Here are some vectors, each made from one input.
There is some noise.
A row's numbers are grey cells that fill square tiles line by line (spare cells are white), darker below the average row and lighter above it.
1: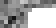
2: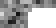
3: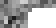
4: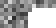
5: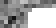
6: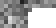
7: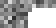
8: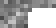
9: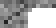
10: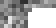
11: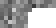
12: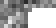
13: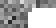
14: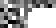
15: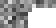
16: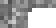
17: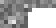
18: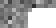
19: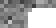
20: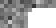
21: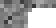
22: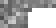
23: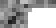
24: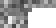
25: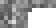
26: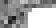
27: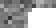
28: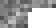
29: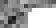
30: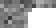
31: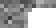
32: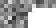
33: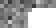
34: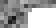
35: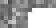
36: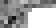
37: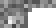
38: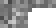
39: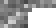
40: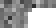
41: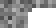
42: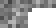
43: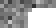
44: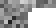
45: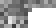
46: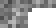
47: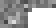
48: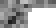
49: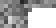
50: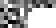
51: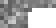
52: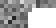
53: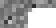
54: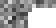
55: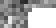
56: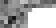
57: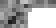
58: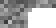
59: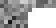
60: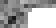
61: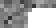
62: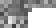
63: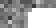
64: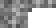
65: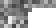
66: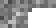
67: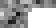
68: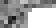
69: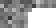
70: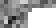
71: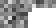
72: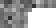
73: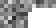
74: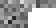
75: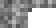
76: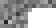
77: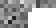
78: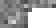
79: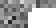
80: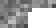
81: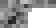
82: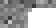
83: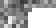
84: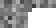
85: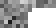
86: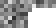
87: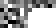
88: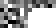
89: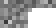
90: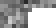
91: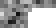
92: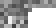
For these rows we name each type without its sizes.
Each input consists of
a list of points on a line.
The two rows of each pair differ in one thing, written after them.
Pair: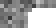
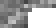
the place on the line in item 1 of the list
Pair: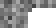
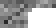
the place on the line in item 1 of the list
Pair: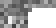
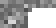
the place on the line in item 1 of the list
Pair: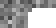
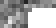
the place on the line in item 1 of the list
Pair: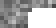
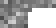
the place on the line in item 2 of the list
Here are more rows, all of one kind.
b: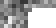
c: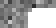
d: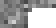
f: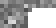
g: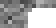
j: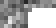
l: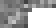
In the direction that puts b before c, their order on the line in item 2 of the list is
d, l, g, j, b, c, f.
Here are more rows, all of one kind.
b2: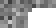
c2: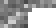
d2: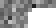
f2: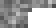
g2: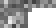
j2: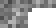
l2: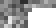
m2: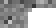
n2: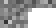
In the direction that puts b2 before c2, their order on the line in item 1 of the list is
n2, m2, d2, b2, j2, f2, c2, g2, l2.
